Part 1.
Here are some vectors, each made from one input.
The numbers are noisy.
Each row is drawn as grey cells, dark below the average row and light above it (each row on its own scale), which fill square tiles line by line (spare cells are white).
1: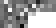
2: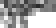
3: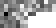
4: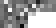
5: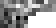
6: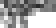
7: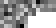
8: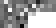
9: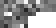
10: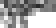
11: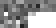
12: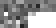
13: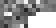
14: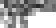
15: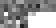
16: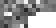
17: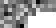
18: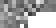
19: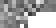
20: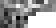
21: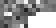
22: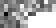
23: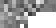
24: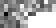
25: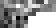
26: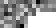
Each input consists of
three true/false values.
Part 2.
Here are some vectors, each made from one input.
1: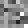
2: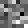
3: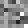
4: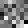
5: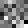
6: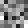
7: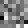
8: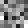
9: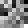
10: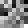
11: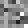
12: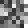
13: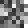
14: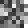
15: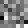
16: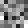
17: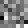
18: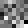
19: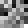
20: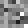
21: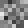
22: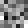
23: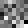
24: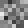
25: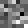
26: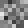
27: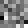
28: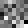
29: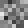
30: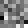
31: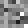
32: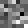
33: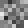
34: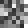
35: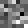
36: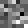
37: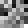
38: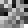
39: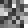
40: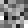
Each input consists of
three true/false values.
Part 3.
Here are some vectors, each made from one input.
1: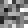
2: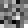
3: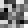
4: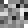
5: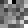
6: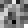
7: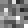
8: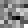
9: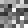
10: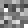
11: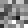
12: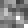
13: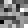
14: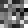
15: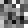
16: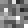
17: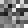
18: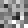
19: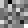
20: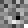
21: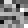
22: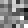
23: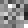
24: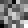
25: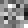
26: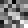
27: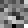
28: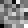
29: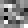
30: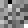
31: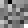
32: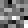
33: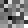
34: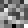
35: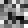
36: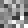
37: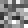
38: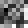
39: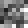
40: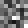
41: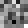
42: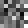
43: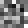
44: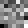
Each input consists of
one of 7 labels.
